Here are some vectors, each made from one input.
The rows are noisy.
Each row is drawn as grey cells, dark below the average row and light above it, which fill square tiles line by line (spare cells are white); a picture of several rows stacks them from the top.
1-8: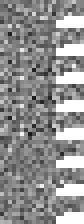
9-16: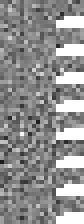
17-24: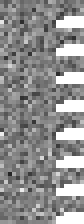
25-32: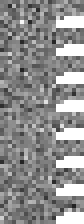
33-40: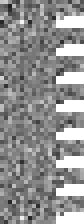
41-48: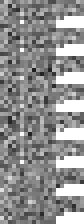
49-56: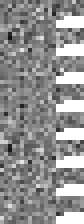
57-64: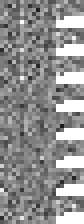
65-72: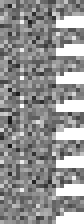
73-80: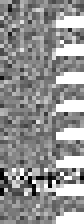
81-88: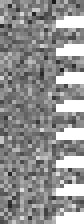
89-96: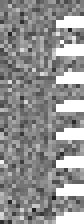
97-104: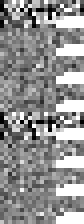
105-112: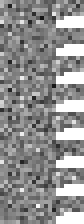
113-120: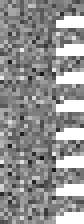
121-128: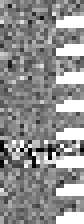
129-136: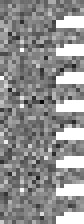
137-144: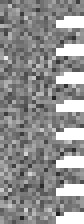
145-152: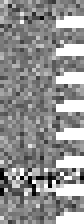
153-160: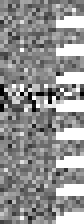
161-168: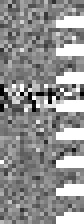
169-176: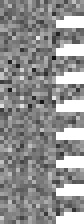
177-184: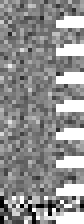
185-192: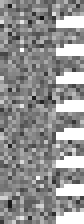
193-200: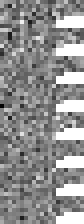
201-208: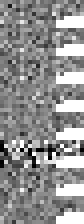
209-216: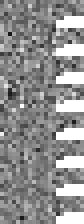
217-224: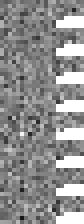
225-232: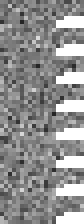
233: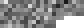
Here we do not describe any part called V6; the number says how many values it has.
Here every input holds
a list of up to two items, each a point on a 7-point line and a value of V6.
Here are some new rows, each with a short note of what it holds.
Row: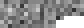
a list of two items
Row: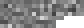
a list of two items
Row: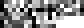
the empty list
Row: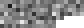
a list of one item
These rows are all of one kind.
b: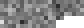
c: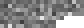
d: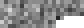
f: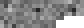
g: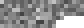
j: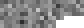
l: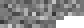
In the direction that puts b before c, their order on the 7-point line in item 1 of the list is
d, b, f, j, c, l, g.
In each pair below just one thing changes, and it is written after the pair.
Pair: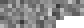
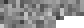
the value of V6 in item 1 of the list
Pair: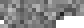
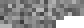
the place on the 7-point line in item 1 of the list
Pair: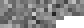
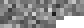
the place on the 7-point line in item 2 of the list
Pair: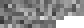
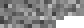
the place on the 7-point line in item 2 of the list
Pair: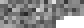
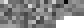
the value of V6 in item 1 of the list
